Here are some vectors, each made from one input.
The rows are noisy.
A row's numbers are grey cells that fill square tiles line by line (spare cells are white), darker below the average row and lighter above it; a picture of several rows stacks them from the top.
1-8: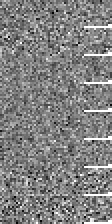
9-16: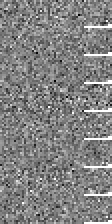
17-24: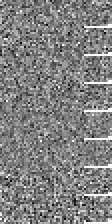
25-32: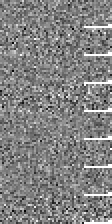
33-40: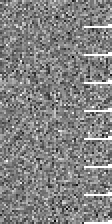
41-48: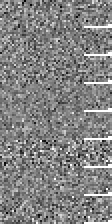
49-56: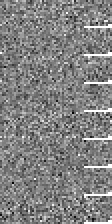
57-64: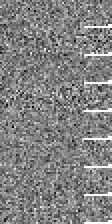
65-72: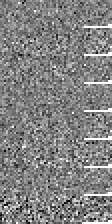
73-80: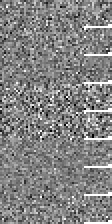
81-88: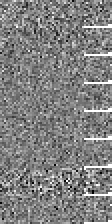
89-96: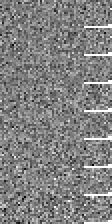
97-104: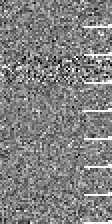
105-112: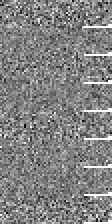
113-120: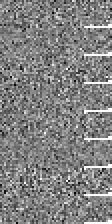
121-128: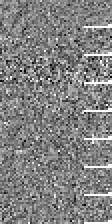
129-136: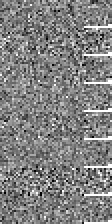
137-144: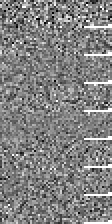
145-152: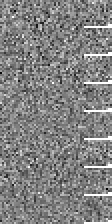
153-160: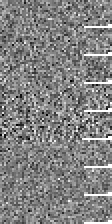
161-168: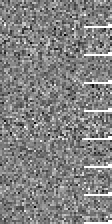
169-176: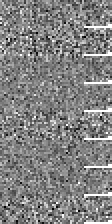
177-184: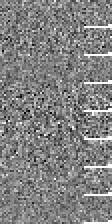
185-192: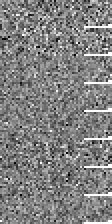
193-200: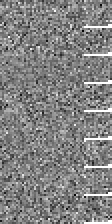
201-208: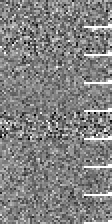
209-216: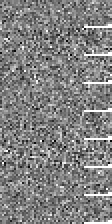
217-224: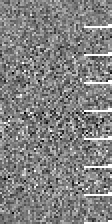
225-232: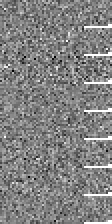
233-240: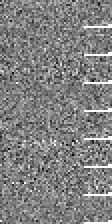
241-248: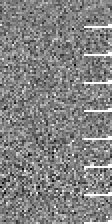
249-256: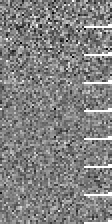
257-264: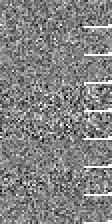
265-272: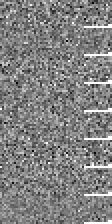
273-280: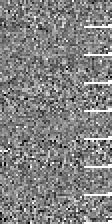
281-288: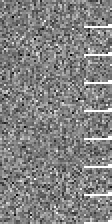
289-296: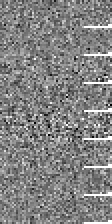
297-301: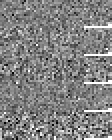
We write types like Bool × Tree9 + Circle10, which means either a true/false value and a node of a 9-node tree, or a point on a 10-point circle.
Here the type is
(Circle11 × Label10 + List2(Line4)) × Line8.
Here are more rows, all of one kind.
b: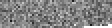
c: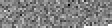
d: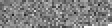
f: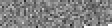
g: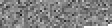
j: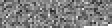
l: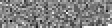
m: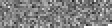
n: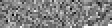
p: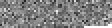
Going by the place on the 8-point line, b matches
f and l.
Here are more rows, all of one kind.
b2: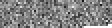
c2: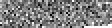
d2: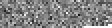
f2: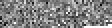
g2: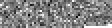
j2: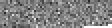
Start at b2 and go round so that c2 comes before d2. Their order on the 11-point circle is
b2, g2, c2, d2, f2, j2.
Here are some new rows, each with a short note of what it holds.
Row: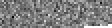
a point on an 8-point line, together with the empty list
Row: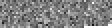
a point on an 8-point line, together with the empty list
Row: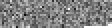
a point on an 8-point line, together with a list of two items
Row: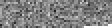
a point on an 8-point line, together with a list of two items
